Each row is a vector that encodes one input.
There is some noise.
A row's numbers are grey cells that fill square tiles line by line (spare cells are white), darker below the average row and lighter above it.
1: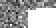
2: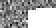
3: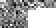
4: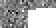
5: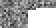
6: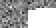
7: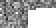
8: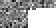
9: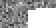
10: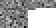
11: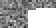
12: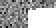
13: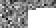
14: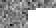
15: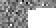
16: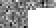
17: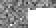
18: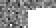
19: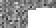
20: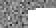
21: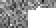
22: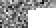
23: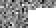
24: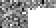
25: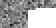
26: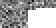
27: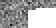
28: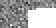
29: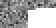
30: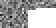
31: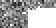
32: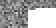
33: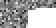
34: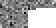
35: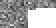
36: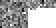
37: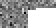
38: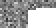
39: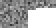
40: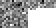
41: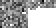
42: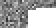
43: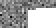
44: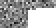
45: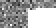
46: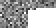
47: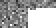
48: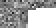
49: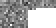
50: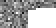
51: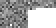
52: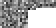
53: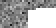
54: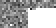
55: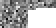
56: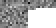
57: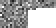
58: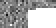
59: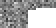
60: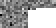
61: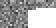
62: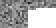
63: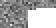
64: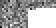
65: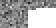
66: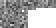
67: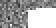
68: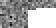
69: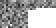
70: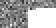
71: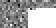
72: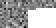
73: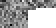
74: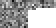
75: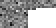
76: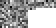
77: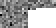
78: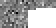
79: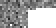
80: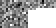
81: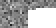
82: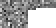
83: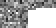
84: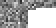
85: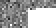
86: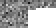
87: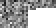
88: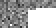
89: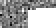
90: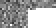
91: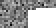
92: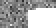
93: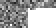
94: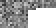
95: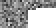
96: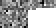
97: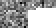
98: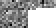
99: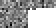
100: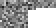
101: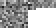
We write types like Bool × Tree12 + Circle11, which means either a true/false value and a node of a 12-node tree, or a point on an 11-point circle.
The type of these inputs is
(Bool × Bool × Bool × Bool + Line3 × Line5) × Line5 × Line5 × Line5.
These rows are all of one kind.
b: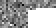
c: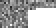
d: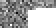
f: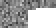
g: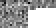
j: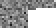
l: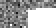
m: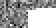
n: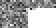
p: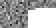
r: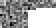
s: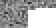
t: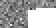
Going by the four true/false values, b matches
n and p.
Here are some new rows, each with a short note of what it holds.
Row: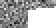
a point on a 3-point line and a point on each of four 5-point lines
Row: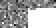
a point on each of three 5-point lines and four true/false values
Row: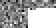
a point on each of three 5-point lines and four true/false values
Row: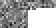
a point on a 3-point line and a point on each of four 5-point lines
